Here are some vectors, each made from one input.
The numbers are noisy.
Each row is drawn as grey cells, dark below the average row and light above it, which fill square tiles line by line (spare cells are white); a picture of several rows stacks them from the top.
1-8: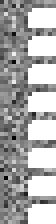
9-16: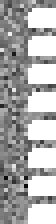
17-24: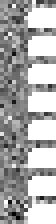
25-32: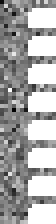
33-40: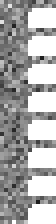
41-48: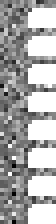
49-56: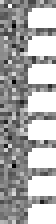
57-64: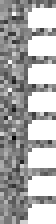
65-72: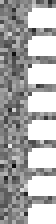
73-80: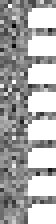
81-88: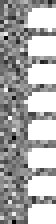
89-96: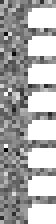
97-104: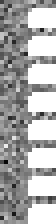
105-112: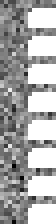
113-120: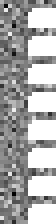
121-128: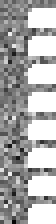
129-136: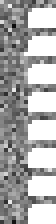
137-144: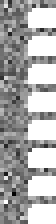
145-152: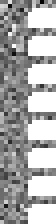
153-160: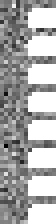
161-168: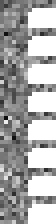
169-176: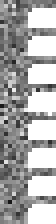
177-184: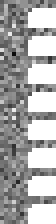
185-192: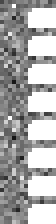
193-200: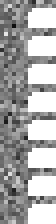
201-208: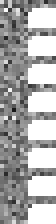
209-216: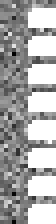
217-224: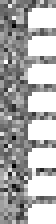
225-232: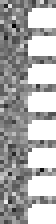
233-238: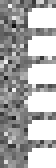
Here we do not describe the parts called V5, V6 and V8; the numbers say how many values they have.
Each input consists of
a value of V5, a value of V6 and a value of V8, together with a list of up to three points on a 7-point line.
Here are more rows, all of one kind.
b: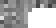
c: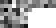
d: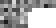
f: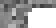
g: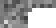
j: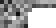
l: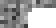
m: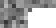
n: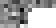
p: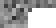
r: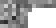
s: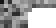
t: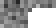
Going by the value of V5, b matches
r and t.
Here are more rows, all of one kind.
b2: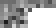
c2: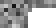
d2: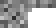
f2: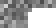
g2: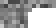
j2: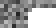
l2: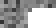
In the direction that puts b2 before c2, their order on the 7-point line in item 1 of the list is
d2, l2, j2, g2, b2, c2, f2.
